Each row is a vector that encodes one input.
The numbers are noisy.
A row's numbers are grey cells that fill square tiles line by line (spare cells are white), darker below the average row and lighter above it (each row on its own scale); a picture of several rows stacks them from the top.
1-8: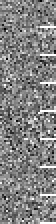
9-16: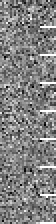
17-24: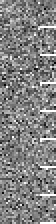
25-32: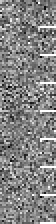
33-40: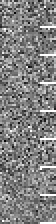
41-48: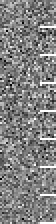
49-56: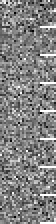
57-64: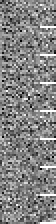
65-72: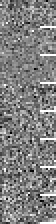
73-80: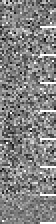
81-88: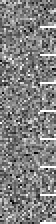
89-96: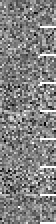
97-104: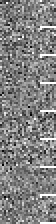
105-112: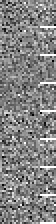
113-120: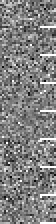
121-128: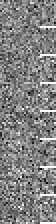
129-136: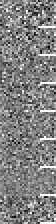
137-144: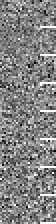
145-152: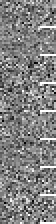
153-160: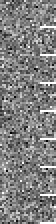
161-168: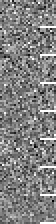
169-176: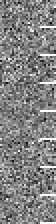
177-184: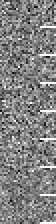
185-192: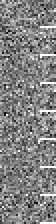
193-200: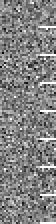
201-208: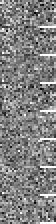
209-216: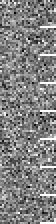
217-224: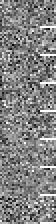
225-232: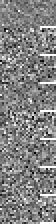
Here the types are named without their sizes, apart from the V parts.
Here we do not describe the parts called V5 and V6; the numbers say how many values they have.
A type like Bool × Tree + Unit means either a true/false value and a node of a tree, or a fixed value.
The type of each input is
(Bool × V5 + Tree) × V6 + Line.
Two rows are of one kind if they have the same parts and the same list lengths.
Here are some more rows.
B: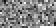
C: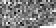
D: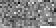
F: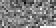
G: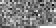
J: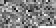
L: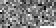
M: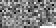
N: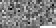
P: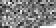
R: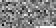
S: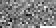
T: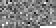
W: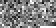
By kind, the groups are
B, R
C, D, M, N, P, T
F, G, J, L, S, W

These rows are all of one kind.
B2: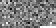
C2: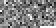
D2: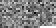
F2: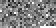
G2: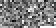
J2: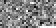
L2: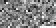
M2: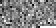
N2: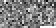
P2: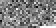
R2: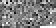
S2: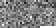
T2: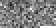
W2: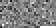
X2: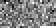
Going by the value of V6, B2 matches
N2, R2, S2 and W2.
